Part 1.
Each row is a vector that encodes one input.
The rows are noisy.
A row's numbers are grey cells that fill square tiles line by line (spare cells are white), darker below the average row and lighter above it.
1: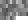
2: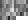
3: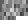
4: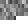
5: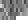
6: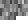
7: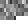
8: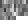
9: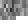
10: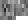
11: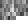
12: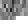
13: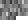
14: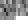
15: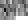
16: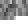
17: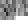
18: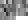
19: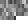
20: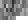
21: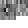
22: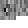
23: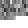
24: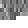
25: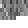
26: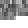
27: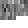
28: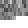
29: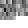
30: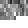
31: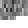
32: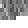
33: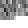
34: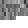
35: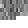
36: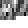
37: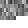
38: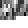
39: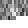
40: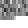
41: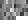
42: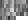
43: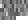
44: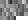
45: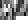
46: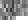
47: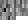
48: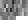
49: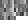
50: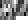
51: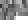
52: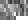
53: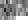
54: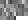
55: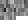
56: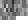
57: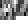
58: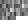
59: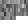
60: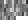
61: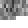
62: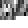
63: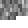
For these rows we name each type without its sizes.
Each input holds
a list of points on a line.
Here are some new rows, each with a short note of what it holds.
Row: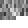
a list of two items
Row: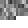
a list of one item
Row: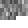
a list of one item
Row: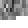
a list of one item
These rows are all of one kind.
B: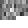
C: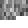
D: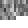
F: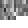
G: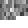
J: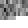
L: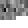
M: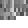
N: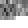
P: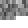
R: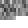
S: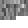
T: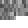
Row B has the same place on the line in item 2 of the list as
C, G, P and S.
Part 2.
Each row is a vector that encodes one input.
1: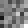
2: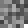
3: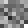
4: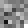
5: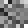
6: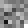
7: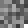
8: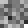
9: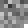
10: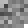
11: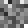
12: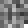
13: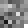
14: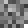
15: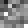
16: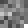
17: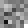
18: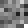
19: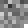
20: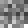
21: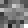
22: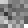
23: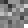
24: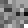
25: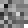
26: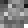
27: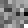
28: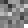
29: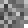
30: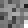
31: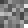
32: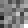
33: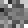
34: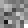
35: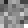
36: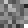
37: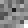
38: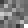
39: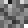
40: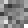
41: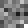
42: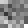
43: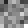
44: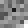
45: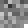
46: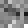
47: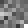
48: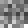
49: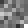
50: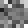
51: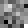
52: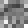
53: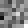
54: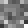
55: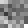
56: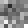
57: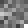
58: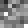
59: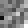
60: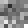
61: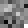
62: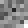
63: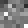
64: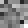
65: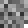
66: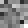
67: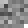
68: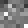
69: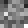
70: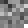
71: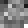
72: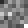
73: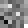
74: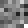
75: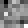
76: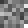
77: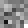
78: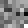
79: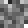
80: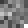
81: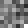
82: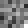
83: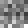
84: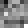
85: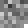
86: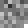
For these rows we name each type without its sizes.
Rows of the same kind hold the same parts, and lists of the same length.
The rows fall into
2 kinds.
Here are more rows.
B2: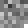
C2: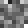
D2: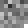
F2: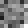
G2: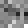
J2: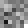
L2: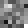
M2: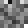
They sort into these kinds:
B2, D2, G2, J2
C2, F2, L2, M2

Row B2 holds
a point on a circle.
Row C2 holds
a point on a circle and three true/false values.
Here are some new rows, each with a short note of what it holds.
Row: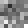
a point on a circle
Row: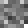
a point on a circle and three true/false values
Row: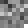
a point on a circle and three true/false values
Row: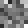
a point on a circle and three true/false values
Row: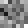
a point on a circle
